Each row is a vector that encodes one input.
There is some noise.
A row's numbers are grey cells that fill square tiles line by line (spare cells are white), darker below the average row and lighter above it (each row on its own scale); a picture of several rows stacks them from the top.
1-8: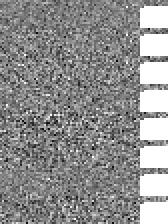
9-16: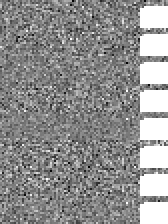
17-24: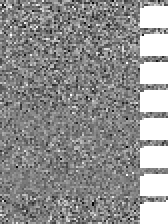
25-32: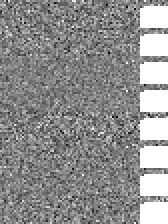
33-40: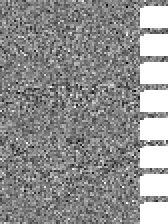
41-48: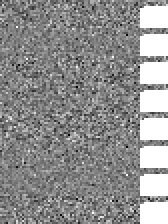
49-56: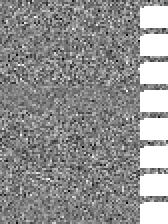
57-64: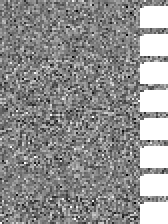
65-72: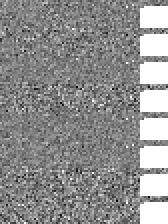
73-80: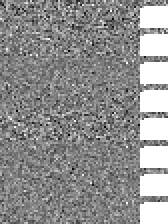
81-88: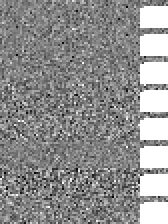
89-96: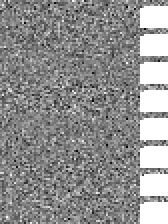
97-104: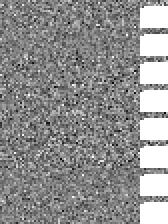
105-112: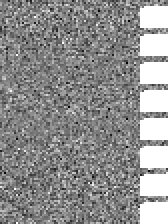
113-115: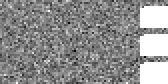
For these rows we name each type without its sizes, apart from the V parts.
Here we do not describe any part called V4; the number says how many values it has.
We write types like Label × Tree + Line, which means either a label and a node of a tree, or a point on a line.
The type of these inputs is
List(Line) × V4.
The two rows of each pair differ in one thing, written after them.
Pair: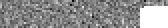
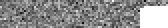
the value of V4
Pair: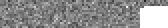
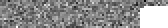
the value of V4
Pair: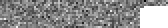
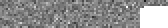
the value of V4
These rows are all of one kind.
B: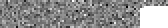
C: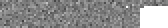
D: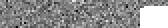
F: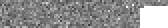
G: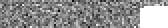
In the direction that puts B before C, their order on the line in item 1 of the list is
D, F, G, B, C.
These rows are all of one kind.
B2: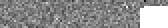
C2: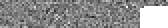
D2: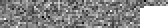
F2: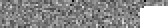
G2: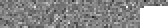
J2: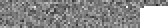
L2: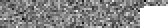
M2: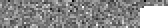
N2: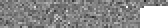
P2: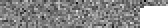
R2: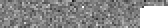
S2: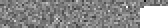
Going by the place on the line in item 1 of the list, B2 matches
F2, P2 and S2.
